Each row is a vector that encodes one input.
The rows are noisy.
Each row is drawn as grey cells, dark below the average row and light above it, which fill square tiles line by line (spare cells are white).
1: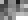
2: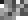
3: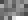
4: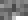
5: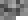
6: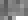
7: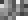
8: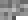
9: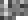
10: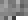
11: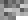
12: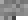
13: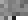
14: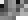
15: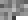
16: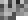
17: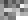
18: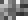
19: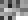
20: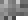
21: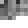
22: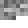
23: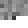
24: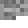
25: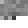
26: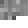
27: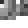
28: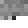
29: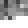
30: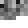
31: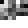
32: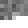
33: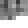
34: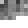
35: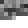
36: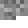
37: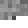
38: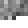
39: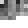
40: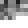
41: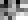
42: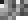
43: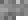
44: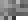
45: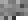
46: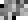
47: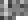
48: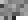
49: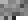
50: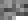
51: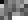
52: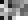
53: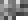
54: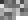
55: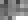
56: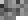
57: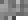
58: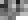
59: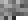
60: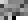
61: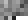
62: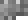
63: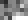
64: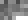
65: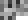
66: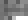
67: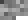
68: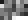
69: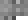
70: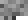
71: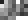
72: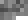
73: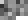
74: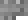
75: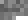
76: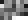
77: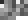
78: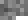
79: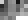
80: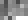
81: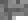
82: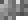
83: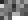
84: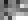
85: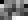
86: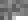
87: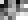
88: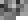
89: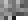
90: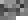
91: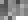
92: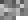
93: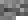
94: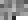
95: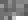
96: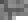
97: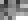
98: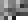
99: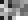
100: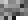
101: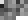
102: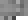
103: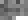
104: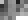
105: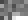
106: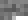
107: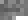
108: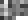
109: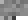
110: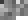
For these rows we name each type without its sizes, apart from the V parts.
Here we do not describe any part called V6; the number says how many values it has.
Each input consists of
either a fixed value, or a node of a tree, or a true/false value and a value of V6.
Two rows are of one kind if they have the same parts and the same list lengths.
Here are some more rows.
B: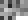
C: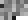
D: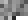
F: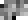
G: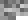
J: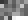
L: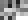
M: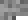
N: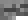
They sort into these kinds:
B, L
C, D, F, G, M
J, N

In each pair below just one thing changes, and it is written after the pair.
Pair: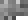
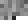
the true/false value
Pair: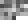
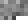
the true/false value
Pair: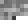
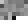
the value of V6
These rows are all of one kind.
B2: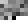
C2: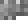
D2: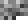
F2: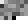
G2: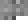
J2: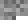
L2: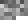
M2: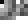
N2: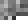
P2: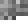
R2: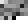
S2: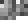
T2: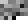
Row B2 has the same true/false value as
L2 and N2.
